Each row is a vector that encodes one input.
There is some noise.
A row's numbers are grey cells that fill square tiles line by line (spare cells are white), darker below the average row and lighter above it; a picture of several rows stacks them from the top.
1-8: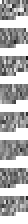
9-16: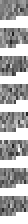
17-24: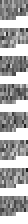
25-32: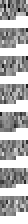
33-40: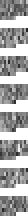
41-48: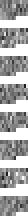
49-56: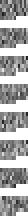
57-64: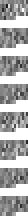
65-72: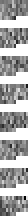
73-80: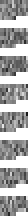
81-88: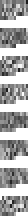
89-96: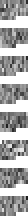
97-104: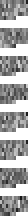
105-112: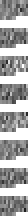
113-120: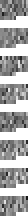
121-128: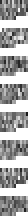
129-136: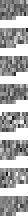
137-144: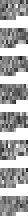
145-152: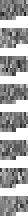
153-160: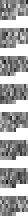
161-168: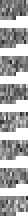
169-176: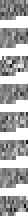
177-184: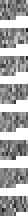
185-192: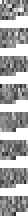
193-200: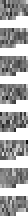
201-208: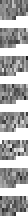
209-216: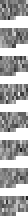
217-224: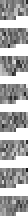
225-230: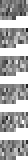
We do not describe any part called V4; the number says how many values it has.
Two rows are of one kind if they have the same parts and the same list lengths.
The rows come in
4 kinds.
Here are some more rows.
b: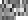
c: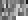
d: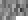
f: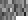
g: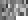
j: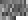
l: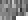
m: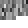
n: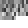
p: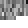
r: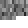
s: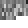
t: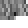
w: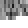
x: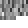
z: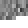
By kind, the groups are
b
c, g, m, n, p, s, x
d, f, j, l, r, z
t, w

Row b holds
a fixed value.
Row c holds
a node of a 9-node tree.
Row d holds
a point on a 6-point circle and a true/false value.
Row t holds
two values of V4.
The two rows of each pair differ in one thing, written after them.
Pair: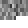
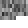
the true/false value
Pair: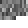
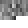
the true/false value
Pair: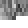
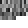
the true/false value
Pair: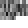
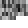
the place on the 6-point circle
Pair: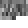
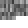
the place on the 6-point circle
